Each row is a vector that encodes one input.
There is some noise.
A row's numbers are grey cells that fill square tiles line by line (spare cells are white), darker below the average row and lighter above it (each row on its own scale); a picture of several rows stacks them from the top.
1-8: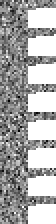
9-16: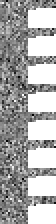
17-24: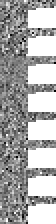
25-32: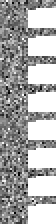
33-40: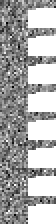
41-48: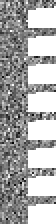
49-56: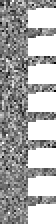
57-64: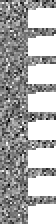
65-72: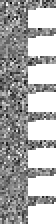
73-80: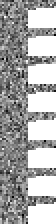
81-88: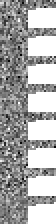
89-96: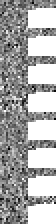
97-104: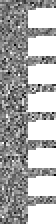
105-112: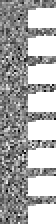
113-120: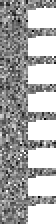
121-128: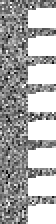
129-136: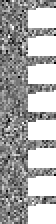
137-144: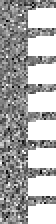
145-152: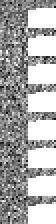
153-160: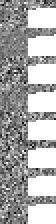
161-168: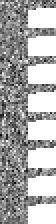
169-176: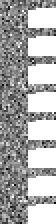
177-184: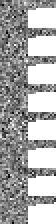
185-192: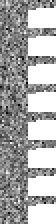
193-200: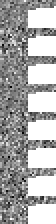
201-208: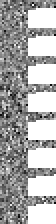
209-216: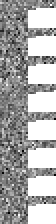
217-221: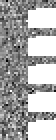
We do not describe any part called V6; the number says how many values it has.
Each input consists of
a value of V6, together with a list of up to two points on a 7-point line.
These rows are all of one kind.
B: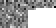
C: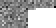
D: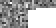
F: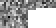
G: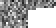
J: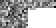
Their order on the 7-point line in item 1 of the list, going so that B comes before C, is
D, G, B, F, C, J.
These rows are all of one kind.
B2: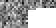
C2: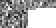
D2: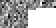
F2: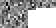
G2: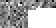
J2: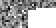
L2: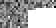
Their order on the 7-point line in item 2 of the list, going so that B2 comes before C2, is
B2, D2, F2, J2, L2, G2, C2.
